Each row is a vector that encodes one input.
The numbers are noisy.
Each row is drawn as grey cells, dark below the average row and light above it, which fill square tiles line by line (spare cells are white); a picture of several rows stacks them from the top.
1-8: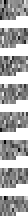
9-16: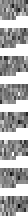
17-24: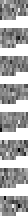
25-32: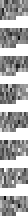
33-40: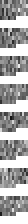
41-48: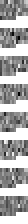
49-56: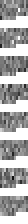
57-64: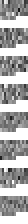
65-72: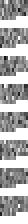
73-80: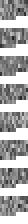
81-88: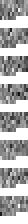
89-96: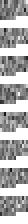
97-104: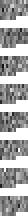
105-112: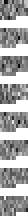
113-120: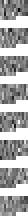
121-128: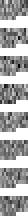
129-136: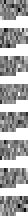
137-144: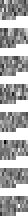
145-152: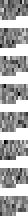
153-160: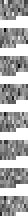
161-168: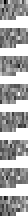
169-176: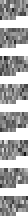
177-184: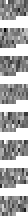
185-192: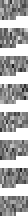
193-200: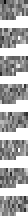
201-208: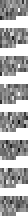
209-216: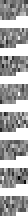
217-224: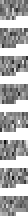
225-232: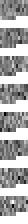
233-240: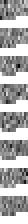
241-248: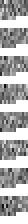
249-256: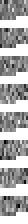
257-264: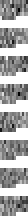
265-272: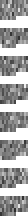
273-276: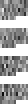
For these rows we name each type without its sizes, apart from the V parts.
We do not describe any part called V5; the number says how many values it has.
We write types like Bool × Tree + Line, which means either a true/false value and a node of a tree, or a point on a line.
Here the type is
Bool × (Label + Tree) × V5.
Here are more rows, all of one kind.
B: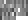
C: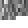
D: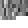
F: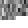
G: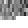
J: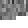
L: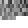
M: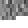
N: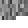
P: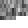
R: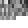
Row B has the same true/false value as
J and P.
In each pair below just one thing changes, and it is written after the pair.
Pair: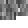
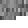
the node of the tree
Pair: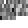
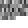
the true/false value
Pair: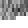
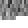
the node of the tree
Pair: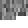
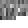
the value of V5
